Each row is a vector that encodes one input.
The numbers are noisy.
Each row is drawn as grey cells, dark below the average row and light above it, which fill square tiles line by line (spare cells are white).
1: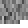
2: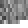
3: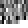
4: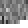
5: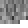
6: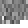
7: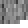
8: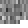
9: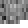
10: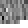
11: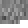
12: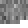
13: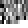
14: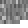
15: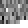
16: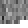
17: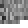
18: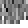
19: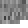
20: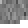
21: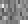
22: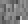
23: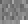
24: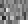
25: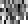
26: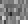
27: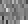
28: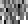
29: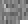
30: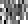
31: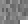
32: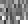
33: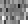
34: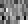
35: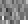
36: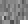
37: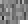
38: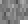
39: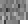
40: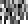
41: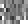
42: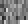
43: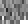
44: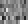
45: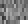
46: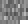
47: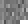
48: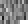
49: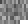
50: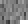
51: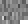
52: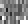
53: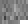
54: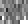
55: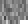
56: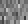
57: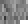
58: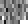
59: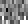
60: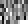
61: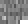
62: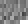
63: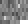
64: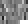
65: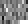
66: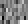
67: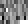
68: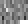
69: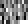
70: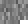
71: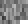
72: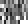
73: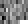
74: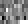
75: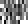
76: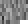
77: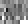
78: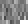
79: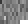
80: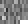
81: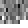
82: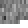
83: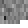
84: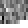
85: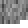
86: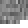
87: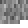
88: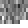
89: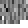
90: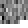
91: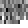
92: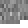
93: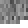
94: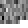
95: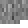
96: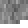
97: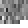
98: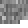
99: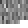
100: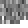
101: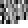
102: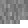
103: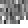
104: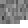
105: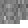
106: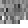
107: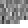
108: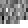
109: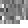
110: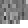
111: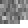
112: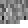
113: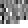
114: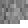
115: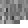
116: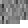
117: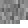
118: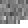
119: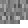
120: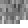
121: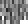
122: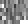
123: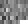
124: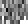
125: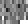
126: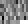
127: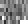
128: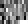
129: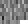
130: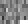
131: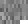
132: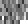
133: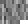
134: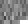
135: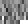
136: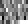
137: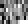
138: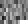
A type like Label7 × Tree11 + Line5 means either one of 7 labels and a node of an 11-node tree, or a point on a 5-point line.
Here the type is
(Bool × Bool × Bool × Bool + Label4) × Line7.
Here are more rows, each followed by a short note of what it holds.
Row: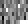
a point on a 7-point line and four true/false values
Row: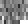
a point on a 7-point line and four true/false values
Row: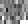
a point on a 7-point line and four true/false values
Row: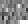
one of 4 labels and a point on a 7-point line
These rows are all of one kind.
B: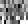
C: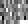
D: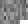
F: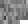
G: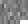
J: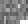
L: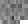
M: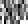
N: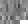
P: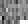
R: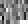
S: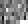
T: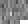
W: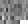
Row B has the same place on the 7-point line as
G, L, R and T.
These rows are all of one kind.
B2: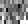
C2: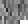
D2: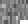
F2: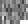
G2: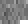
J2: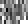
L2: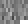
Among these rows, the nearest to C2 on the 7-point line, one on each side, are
F2 and G2.
